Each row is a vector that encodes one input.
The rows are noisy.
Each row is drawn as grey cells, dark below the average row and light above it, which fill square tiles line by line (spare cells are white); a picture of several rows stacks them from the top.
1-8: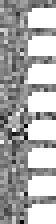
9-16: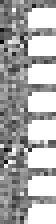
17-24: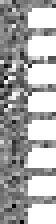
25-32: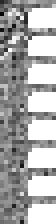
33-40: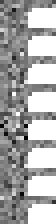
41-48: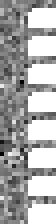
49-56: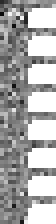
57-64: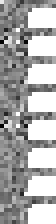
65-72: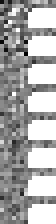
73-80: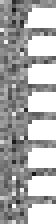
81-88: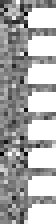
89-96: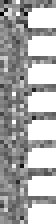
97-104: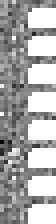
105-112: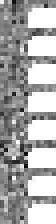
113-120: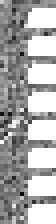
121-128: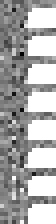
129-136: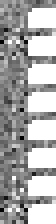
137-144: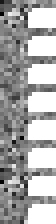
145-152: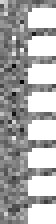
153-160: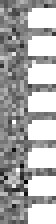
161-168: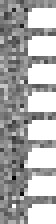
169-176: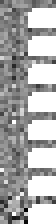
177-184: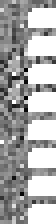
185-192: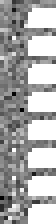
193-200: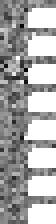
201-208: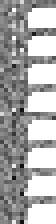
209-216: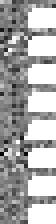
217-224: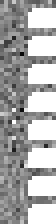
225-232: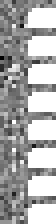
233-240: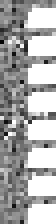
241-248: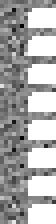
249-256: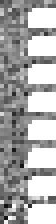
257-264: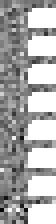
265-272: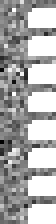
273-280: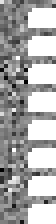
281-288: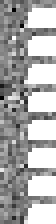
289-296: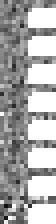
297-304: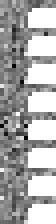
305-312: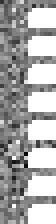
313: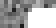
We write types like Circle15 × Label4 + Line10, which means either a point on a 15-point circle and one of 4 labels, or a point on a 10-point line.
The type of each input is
Circle17 × List2(Line5) + Line10.
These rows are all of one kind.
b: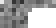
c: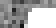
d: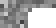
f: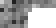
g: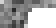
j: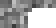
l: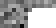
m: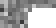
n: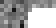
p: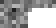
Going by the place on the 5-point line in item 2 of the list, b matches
j and p.
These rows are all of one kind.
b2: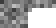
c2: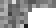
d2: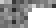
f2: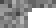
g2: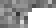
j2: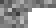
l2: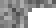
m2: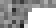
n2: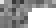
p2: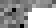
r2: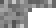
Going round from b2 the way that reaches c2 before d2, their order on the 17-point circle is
b2, j2, f2, g2, l2, r2, c2, d2, n2, m2, p2.
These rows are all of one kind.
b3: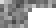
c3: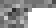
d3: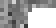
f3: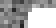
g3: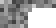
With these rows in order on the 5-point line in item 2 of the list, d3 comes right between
c3 and f3.
